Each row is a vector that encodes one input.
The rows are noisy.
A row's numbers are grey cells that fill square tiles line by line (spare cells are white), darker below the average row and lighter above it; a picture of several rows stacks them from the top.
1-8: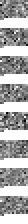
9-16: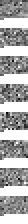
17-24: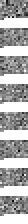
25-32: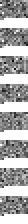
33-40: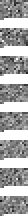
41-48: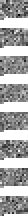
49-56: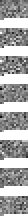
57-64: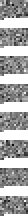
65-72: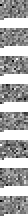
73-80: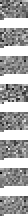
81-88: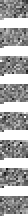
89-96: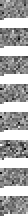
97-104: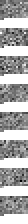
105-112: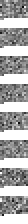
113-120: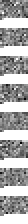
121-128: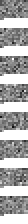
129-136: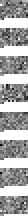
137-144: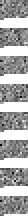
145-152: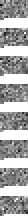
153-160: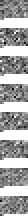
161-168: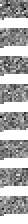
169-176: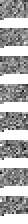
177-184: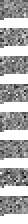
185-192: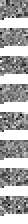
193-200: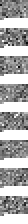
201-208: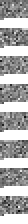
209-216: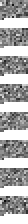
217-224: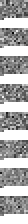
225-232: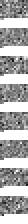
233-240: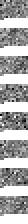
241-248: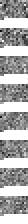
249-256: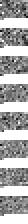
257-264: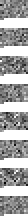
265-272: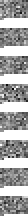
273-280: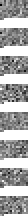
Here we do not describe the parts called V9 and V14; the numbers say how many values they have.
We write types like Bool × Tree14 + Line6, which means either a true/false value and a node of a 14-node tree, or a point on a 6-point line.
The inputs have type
(Bool × V9 + Unit) × Line5 + V14.
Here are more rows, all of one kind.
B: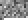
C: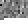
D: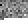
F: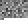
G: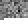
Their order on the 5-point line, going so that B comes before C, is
B, F, G, C, D.
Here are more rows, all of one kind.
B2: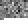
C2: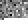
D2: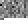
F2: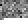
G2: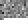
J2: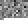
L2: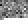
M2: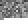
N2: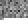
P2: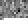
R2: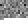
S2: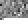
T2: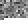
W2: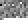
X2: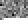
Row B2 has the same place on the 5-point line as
G2, R2, T2 and W2.
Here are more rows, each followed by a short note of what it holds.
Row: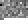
a point on a 5-point line, a true/false value and a value of V9
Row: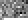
a point on a 5-point line
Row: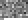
a point on a 5-point line
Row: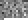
a point on a 5-point line, a true/false value and a value of V9
